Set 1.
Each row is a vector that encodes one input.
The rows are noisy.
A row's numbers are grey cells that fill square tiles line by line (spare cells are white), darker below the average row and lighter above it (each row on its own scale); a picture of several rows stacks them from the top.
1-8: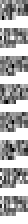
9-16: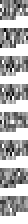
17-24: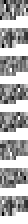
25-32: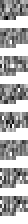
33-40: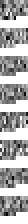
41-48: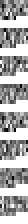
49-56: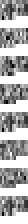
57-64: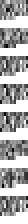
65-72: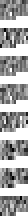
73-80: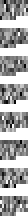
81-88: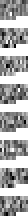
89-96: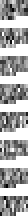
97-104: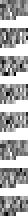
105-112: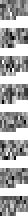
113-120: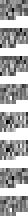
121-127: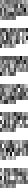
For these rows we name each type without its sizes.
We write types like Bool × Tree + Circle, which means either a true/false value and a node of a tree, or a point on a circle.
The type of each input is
Circle.
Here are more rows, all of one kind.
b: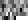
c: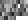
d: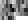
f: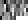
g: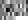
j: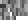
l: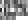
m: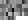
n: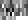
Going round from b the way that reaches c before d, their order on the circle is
b, c, l, f, g, n, d, m, j.
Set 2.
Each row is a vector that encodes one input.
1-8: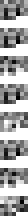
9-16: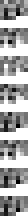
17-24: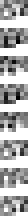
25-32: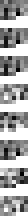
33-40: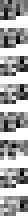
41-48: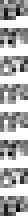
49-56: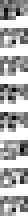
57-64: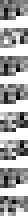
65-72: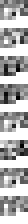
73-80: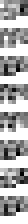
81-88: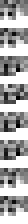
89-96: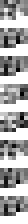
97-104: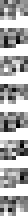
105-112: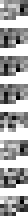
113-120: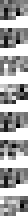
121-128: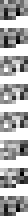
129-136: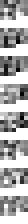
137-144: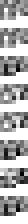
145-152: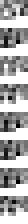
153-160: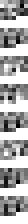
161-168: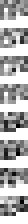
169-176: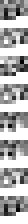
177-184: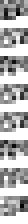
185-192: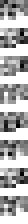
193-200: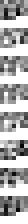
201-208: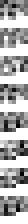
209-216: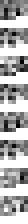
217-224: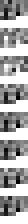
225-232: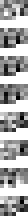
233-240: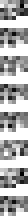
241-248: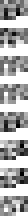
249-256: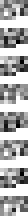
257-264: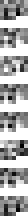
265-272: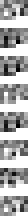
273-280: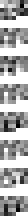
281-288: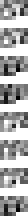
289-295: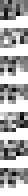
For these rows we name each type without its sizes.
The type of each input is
Line.
